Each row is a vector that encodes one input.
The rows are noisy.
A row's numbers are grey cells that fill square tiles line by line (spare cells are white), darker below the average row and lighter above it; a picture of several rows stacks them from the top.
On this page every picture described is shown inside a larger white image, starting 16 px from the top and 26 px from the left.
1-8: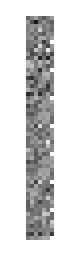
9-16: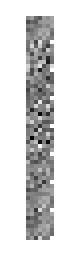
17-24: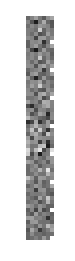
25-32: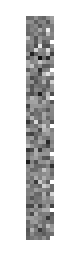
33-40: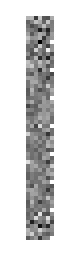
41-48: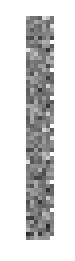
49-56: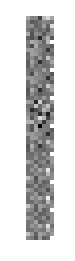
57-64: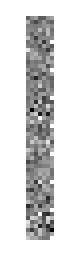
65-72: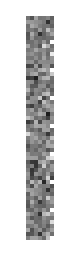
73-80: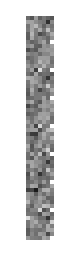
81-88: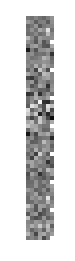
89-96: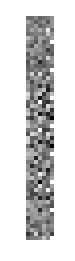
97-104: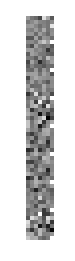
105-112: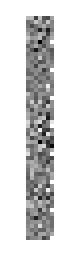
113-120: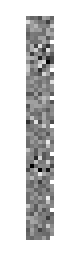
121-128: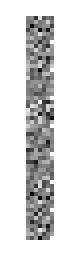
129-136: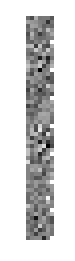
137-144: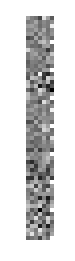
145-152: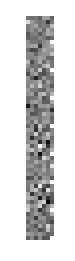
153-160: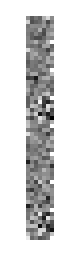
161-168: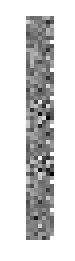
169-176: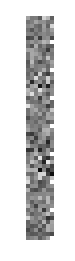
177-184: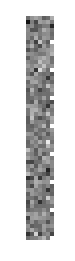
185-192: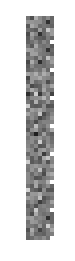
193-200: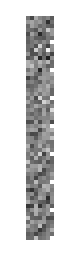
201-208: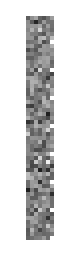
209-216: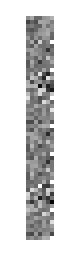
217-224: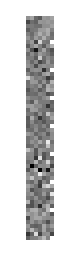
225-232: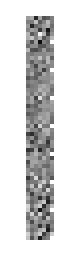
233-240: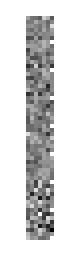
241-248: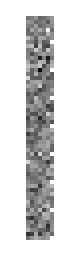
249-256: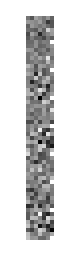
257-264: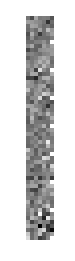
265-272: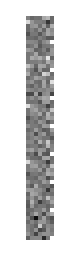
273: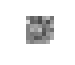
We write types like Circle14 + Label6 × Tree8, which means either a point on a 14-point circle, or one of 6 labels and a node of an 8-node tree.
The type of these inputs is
Bool × Bool × Bool × Bool + Line10.
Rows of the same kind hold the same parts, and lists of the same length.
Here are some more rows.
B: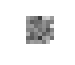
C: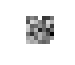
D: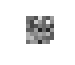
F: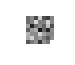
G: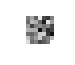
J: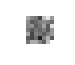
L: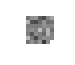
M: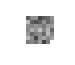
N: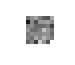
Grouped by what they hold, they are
B, J, L, M, N
C, D, F, G

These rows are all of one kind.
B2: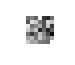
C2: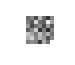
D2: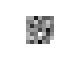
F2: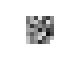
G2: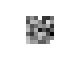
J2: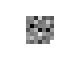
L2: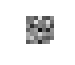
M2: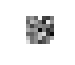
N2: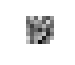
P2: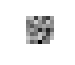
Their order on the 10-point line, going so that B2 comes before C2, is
B2, G2, M2, F2, N2, P2, D2, J2, L2, C2.
